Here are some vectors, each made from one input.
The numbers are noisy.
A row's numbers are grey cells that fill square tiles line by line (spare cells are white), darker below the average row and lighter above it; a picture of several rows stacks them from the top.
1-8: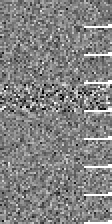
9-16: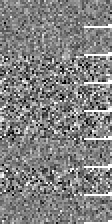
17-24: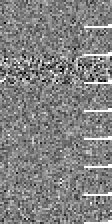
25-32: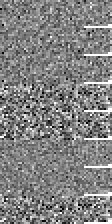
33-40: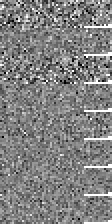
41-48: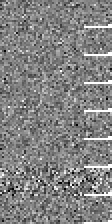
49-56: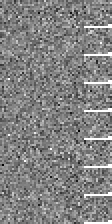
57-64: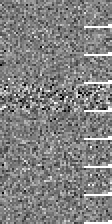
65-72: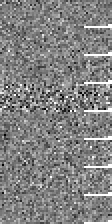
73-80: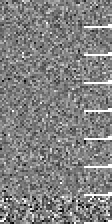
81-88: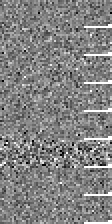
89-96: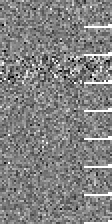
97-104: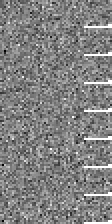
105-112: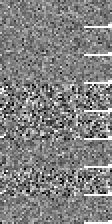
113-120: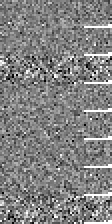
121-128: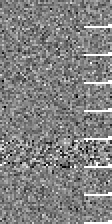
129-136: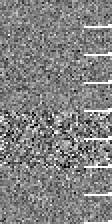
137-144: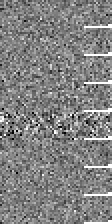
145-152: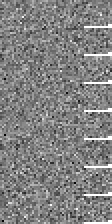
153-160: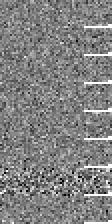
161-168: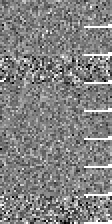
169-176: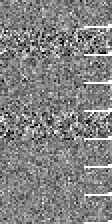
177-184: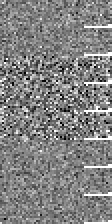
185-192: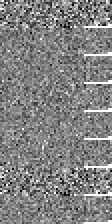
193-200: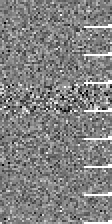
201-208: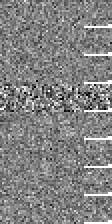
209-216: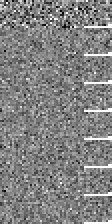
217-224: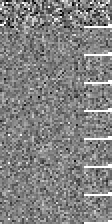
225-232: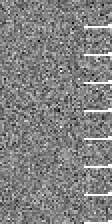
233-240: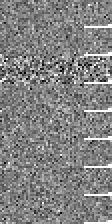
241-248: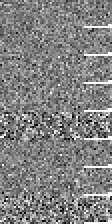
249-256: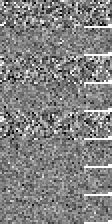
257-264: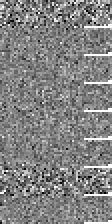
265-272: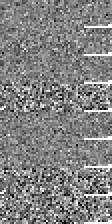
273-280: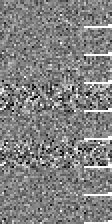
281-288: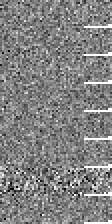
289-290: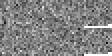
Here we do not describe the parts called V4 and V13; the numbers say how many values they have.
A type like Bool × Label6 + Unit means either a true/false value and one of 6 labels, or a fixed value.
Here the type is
(Bool × V13 + Unit) × V4 + Line8.
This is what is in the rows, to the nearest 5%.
About 20% of them hold a point on an 8-point line. The rest hold a value of V4, together with either a fixed value, or a true/false value and a value of V13.
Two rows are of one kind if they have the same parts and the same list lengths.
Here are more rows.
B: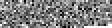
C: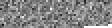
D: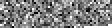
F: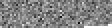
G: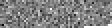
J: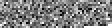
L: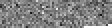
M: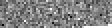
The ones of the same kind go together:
B, D, J
C, G, M
F, L

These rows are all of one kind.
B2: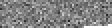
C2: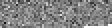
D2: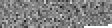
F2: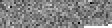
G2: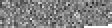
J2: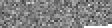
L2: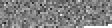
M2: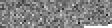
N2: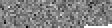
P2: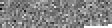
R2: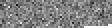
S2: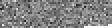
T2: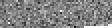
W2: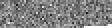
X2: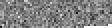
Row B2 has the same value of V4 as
J2, M2, P2 and S2.
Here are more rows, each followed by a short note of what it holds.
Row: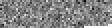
a value of V4
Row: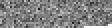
a true/false value, a value of V4 and a value of V13
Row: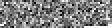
a point on an 8-point line
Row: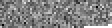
a value of V4
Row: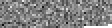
a value of V4
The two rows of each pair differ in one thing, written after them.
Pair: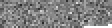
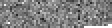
the value of V13
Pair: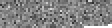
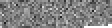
the value of V13
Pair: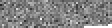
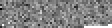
the value of V13
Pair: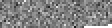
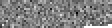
the value of V4
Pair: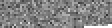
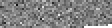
the value of V4
